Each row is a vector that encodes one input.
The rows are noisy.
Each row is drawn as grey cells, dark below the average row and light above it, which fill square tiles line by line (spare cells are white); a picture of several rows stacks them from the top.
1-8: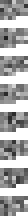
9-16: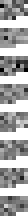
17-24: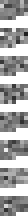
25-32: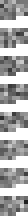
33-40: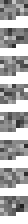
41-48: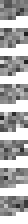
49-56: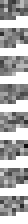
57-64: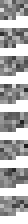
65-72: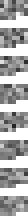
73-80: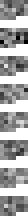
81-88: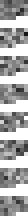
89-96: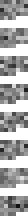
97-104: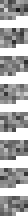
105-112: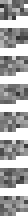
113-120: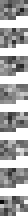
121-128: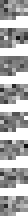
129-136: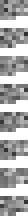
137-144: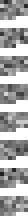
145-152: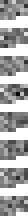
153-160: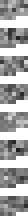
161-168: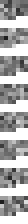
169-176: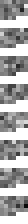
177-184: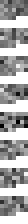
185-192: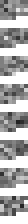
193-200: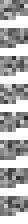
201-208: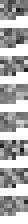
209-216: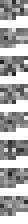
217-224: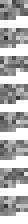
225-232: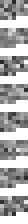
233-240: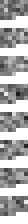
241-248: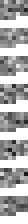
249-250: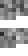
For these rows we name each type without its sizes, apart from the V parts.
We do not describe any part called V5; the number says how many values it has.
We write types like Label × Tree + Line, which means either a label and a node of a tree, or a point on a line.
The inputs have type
List(Bool × V5).
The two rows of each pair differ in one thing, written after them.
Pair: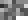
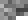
the true/false value in item 1 of the list
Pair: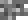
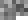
the value of V5 in item 1 of the list
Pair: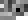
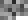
the true/false value in item 1 of the list
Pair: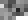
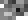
the value of V5 in item 2 of the list
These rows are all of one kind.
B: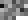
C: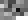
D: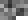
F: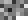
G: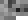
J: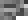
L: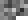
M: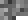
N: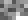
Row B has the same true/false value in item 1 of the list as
F and N.
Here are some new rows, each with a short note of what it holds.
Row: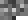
a list of two items
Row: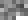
a list of two items
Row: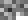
a list of two items
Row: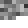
a list of one item
